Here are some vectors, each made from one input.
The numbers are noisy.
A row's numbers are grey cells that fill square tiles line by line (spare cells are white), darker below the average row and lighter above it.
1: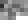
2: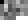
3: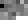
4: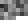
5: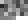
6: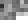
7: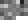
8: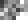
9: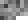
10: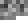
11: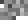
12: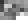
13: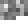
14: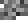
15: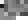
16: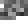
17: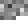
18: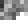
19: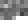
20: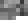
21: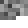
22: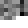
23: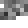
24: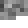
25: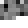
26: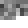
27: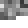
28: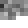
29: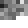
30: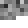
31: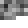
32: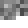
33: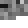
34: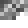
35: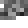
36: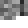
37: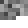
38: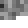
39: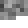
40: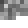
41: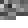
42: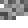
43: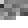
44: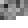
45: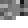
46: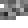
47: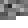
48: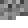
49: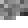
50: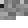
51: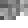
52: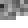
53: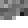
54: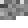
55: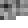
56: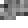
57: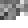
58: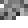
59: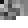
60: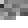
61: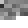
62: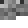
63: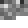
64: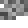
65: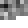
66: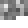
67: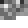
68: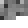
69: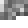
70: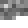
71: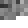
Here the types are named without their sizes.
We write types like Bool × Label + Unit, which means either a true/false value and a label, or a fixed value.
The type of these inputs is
Circle × Label.
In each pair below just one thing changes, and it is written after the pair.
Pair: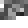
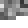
the label
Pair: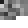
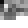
the place on the circle
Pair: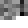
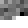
the label
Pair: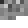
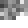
the place on the circle
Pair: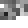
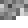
the label
